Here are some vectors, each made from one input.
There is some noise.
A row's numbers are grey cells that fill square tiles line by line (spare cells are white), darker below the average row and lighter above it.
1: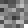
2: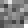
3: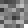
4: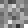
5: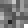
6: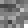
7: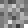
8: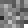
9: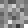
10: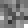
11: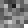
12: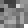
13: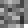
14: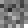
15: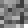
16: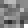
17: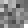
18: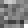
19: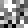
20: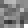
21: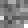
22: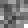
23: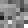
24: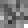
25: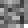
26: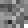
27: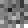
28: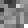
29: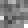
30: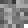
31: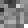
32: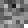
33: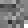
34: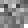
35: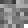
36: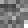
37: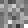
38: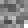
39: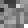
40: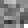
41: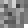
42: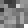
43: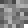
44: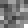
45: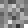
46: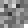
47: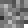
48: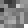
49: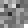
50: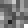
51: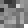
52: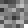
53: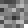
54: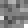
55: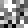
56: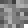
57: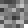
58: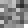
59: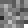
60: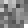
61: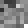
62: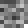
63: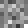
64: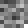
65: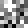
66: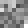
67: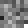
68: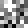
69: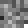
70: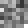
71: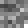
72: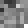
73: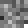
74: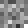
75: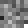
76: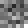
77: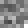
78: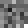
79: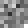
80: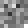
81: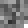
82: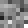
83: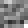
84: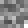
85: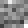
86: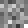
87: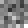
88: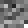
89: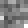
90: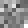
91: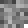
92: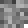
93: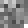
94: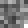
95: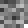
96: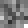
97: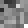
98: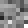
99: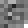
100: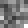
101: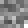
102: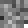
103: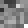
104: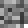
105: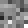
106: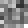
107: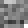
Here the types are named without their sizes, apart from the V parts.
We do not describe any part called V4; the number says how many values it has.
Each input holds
a list of items, each a true/false value and a value of V4.
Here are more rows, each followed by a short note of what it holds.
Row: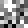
the empty list
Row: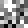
the empty list
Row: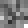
a list of two items
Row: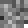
a list of one item
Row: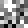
the empty list
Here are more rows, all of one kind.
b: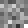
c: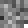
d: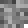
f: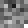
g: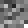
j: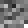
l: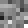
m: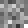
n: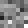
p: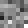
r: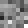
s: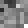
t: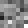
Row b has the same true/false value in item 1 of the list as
d, m and s.
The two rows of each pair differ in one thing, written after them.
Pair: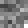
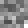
the value of V4 in item 2 of the list
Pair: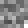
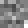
the true/false value in item 2 of the list
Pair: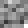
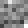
the true/false value in item 2 of the list
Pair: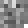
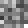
the true/false value in item 1 of the list
